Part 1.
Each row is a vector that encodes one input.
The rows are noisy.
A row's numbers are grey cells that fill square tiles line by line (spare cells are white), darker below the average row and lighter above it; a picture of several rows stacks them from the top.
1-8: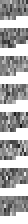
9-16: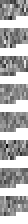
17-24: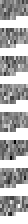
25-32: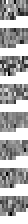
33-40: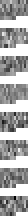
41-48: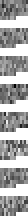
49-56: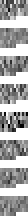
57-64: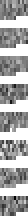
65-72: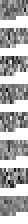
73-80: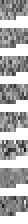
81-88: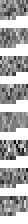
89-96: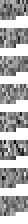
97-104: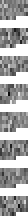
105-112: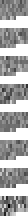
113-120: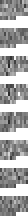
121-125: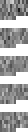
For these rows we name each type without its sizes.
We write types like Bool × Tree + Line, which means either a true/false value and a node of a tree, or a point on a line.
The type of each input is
Bool × Circle + Tree.
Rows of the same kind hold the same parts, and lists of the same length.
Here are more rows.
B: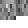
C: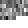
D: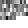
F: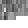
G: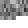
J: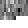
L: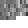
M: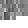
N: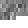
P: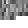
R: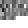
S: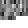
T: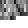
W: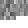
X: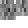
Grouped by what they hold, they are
B, C, D, F, G, J, L, M, N, W, X
P, R, S, T

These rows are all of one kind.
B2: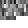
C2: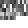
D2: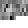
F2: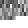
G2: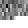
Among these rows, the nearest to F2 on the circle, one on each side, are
B2 and D2.
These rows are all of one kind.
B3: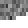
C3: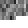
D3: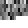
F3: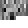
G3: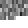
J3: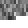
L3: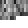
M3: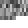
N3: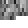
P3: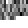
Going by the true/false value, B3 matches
C3 and J3.
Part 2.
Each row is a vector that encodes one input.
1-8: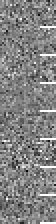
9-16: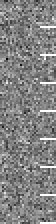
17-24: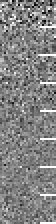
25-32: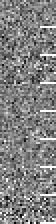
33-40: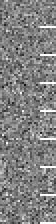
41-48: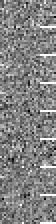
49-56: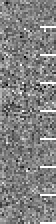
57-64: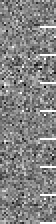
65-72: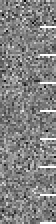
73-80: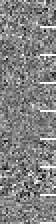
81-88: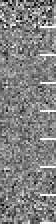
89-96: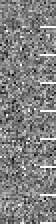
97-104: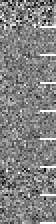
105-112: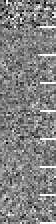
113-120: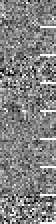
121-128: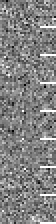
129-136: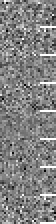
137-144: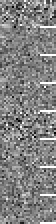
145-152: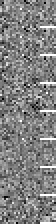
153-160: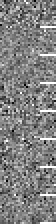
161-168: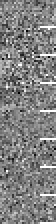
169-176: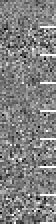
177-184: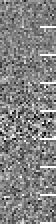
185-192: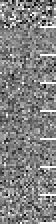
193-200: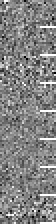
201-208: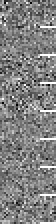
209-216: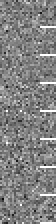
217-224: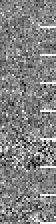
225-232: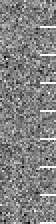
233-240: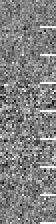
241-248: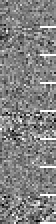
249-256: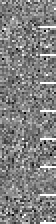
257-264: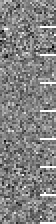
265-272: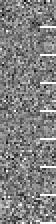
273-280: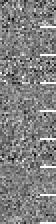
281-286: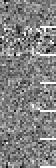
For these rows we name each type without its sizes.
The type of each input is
List(Line).
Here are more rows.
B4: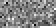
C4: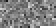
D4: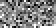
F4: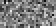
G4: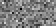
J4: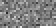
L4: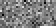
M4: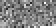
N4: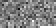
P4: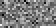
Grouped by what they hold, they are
B4, F4, G4, J4, M4
C4, N4
D4
L4, P4

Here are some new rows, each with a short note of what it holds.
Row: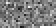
a list of two items
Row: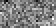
a list of three items
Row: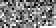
the empty list
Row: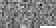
a list of one item
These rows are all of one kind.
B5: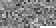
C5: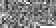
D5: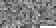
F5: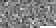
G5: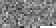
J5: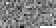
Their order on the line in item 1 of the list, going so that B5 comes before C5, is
F5, B5, D5, C5, G5, J5.
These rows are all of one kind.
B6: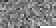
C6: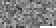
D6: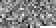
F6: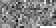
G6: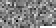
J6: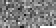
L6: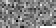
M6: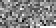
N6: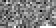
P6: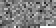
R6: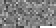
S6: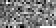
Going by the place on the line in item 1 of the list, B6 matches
D6 and M6.
